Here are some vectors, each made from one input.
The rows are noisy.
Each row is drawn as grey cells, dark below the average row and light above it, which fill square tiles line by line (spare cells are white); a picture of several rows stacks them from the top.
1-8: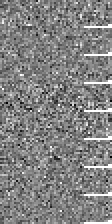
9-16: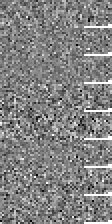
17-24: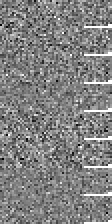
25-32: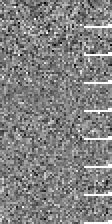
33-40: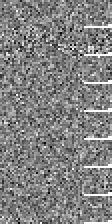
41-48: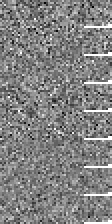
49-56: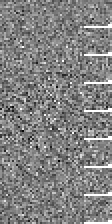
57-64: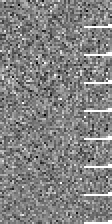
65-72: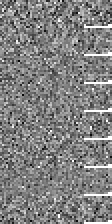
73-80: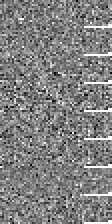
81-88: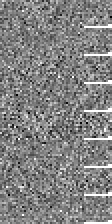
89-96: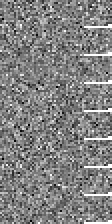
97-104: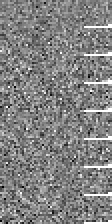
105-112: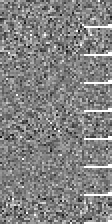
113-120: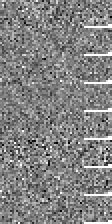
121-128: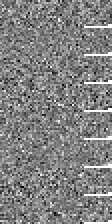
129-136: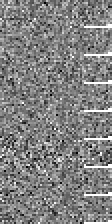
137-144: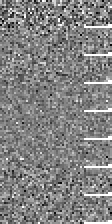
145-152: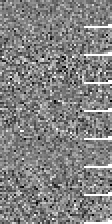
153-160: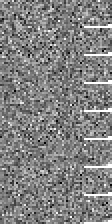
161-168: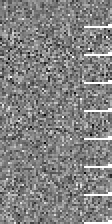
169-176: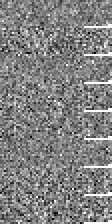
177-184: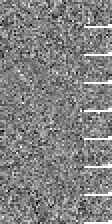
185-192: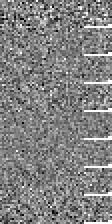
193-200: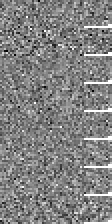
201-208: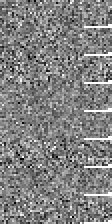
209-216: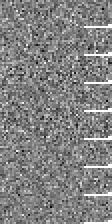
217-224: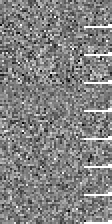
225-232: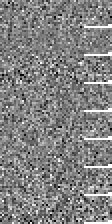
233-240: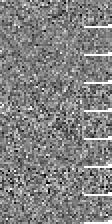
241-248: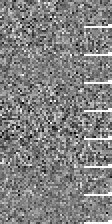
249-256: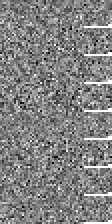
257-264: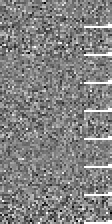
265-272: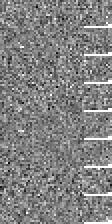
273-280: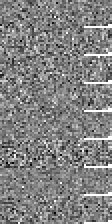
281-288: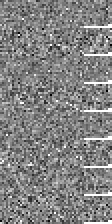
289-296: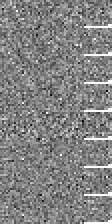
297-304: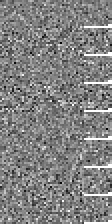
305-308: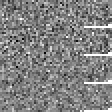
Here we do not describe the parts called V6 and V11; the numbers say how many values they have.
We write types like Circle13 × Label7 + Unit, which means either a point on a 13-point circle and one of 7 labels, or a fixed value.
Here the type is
Bool × Bool × Bool × Bool + (Line4 × Line5 + Line9) × V6 × V11.
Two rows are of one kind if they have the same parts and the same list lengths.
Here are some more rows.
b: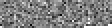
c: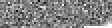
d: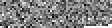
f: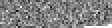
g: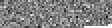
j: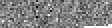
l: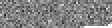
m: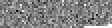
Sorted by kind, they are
b, d
c, f, j, m
g, l

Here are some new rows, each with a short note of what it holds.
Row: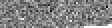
a point on a 9-point line, a value of V6 and a value of V11
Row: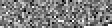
four true/false values
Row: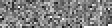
four true/false values
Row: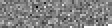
a point on a 4-point line, a point on a 5-point line, a value of V6 and a value of V11
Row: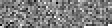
four true/false values
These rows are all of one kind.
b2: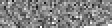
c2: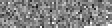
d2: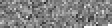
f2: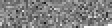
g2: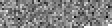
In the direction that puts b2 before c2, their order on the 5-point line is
f2, b2, c2, d2, g2.
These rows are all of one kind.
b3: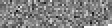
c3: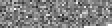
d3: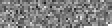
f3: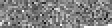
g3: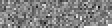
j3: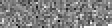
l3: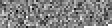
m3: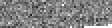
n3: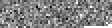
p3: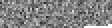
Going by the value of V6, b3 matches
d3, g3, l3 and p3.
